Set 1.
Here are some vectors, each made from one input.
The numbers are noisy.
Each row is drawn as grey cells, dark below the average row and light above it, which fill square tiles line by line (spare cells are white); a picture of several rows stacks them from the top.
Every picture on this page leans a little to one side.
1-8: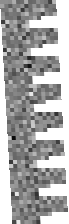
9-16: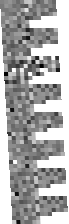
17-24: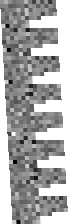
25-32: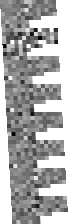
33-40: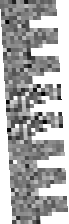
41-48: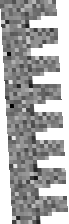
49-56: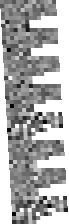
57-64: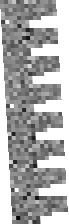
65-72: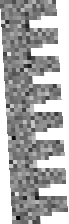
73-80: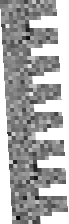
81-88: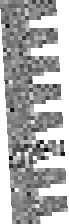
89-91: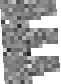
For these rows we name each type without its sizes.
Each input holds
either a fixed value, or three true/false values.
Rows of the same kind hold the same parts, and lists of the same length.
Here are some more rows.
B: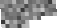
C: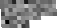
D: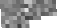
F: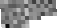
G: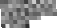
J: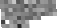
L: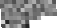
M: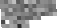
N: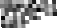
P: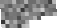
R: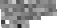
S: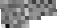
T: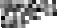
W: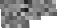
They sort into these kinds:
B, C, D, F, G, J, L, M, P, R, S, W
N, T

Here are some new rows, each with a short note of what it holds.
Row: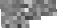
three true/false values
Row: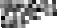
a fixed value
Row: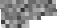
three true/false values
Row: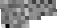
three true/false values
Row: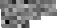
three true/false values
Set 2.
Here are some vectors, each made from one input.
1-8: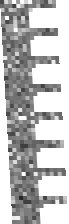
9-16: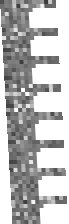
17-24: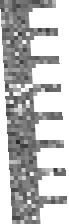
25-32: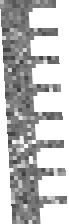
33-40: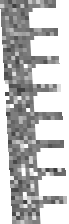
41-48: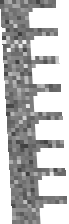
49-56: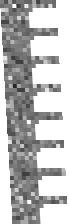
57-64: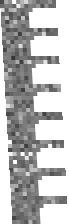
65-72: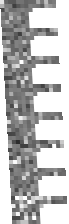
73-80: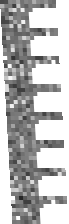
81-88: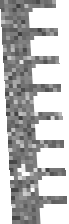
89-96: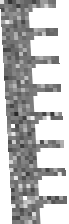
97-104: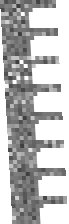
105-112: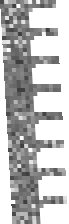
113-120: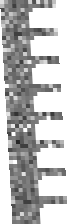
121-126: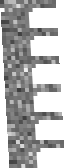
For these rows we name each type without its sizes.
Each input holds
five true/false values.
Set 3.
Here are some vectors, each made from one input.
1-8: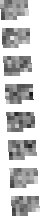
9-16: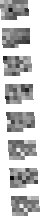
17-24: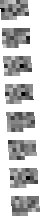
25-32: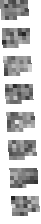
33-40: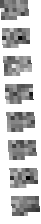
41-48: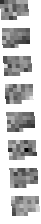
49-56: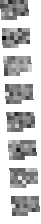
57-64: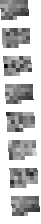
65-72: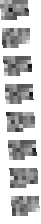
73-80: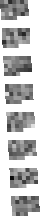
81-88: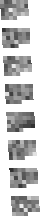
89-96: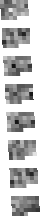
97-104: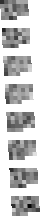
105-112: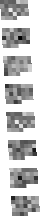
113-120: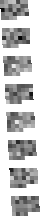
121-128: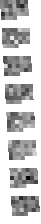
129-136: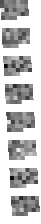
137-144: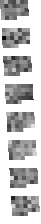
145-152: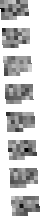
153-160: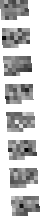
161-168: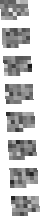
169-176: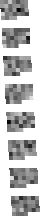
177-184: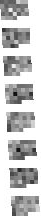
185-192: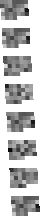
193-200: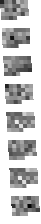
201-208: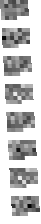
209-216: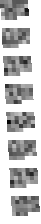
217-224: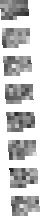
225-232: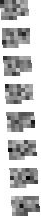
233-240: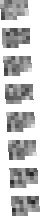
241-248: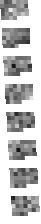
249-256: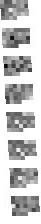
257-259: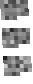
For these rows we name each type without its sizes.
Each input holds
a point on a circle.
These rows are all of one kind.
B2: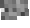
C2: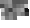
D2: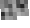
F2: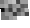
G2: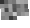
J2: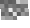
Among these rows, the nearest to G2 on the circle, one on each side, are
B2 and J2.
